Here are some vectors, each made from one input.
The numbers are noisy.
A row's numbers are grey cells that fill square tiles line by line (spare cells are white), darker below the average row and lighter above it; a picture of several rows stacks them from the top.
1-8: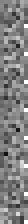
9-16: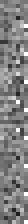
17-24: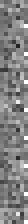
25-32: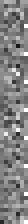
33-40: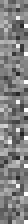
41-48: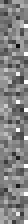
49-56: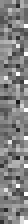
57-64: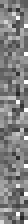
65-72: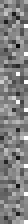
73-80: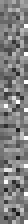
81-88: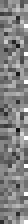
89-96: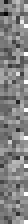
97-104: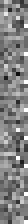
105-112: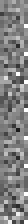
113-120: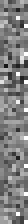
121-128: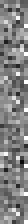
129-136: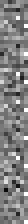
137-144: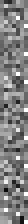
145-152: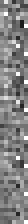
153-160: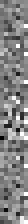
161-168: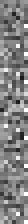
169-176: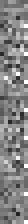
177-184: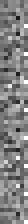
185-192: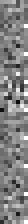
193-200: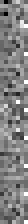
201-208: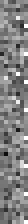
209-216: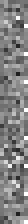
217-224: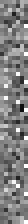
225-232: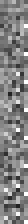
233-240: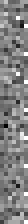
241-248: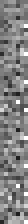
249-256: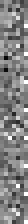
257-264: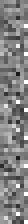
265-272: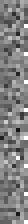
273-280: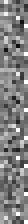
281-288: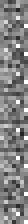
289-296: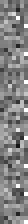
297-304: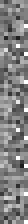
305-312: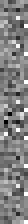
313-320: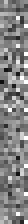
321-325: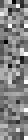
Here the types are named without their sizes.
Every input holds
a true/false value, together with either a point on a circle, or a fixed value.
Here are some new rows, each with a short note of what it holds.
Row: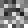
a true/false value
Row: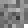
a point on a circle and a true/false value
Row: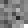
a point on a circle and a true/false value
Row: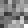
a true/false value
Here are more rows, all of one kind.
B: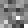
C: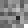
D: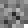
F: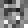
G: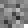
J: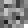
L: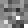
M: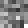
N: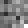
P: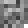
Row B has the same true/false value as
F, L and M.
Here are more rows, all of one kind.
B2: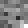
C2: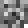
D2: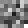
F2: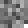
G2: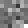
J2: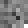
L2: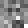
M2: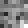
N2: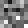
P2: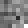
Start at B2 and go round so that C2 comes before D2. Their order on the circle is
B2, M2, L2, C2, P2, N2, J2, D2, F2, G2.
